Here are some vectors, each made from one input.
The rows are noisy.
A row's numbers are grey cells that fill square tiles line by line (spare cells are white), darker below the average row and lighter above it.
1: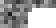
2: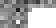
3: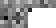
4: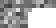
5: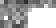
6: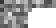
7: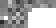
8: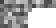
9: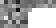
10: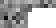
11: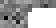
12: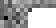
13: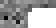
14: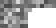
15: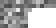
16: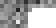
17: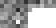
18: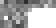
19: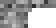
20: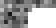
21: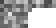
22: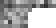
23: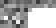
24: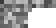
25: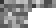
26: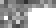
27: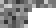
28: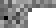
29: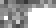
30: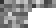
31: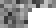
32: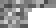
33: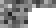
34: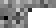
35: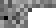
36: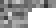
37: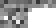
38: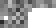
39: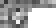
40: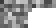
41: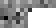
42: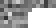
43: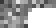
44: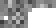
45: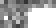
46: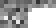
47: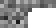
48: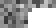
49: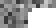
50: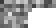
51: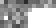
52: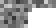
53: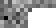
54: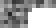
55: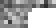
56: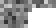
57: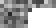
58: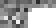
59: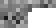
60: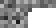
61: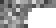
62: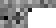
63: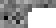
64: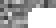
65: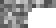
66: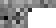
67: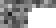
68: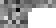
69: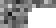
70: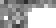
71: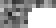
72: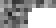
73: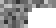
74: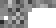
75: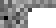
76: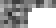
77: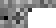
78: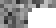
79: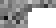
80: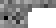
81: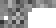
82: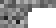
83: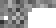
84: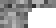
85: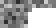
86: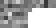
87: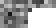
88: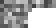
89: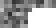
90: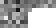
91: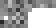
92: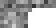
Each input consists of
a true/false value, together with either one of 6 labels, or a point on a 5-point line.
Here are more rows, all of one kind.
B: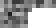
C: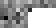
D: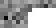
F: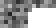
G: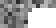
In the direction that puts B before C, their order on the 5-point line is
B, F, D, C, G.
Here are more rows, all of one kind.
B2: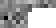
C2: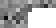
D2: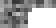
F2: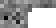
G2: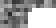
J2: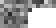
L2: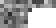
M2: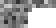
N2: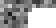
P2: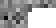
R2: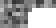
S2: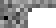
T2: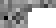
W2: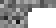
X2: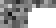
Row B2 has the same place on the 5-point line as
C2, M2, P2 and T2.
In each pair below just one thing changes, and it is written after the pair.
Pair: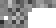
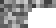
the true/false value
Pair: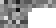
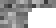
the true/false value
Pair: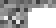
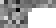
the label
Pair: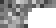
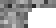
the label
